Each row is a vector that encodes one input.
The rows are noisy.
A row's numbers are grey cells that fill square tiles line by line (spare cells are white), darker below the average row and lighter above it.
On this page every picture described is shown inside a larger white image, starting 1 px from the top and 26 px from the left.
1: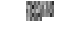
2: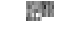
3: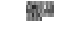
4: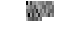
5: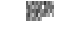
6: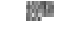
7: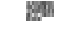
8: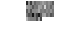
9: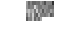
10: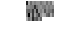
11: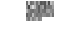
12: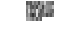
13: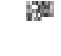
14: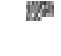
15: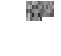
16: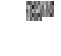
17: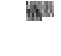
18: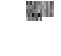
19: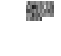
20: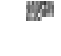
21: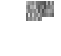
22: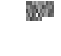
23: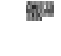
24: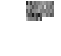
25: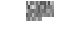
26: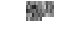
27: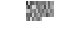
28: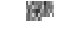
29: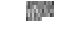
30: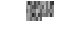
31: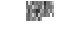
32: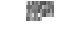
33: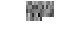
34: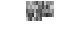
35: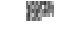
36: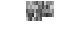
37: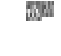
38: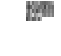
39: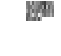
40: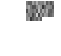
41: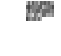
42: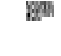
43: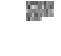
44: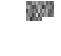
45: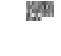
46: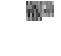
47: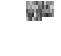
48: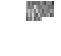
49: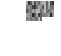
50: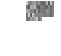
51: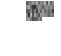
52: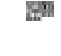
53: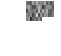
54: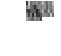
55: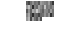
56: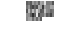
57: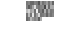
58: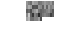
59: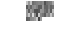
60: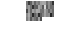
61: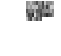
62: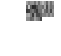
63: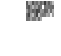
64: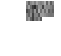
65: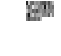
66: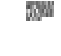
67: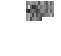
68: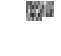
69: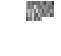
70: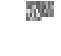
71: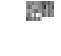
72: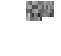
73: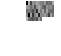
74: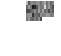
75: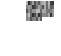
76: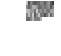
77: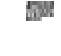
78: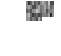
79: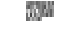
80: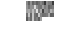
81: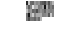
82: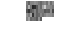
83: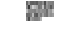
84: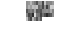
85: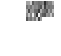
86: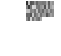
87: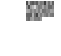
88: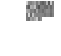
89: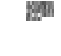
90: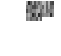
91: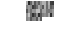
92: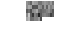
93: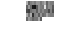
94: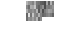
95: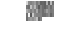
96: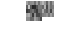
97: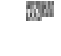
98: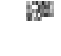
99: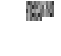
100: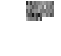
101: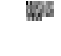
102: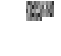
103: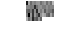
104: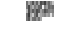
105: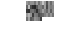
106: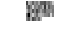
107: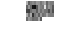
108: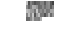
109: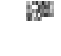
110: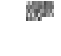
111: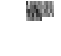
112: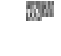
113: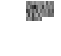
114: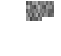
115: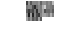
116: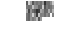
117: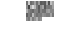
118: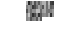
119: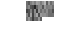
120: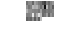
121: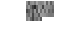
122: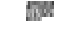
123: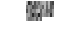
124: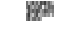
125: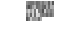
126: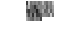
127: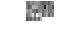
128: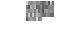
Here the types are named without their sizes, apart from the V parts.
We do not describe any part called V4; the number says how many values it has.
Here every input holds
a true/false value, together with a list of items, each either a point on a line, or a value of V4.
